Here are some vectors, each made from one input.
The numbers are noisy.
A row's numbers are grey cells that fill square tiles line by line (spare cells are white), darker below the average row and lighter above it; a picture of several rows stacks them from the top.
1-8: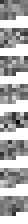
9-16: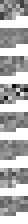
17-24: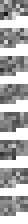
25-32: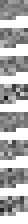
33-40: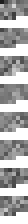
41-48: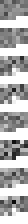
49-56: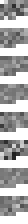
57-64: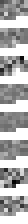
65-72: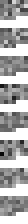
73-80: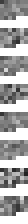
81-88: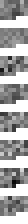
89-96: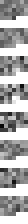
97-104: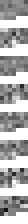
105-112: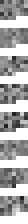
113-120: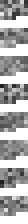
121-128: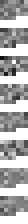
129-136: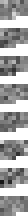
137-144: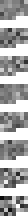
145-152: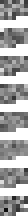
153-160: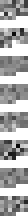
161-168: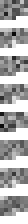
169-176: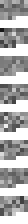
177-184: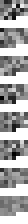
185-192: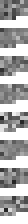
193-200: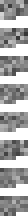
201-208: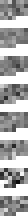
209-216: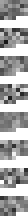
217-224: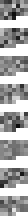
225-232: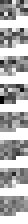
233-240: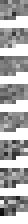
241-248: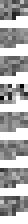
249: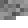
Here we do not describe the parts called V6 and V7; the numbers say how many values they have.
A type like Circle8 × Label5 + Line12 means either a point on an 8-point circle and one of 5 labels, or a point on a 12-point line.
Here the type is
Bool × Bool × Bool + (Line5 × V7 + Tree10) × V6.
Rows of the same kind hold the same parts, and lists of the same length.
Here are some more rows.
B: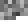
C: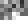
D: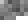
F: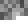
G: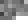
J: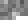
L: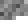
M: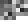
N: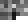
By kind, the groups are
B, G, L
C, F, J, M
D, N

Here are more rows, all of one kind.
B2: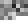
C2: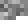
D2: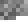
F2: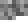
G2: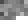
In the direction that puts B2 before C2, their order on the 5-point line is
D2, B2, C2, G2, F2.
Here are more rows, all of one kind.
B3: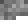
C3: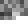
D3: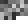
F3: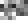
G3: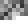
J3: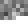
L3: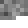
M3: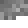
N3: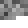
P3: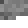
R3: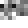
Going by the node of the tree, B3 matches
D3 and M3.
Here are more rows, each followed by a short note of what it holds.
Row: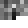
three true/false values
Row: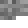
a point on a 5-point line, a value of V6 and a value of V7
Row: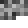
a node of a 10-node tree and a value of V6
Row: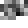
three true/false values
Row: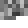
a point on a 5-point line, a value of V6 and a value of V7
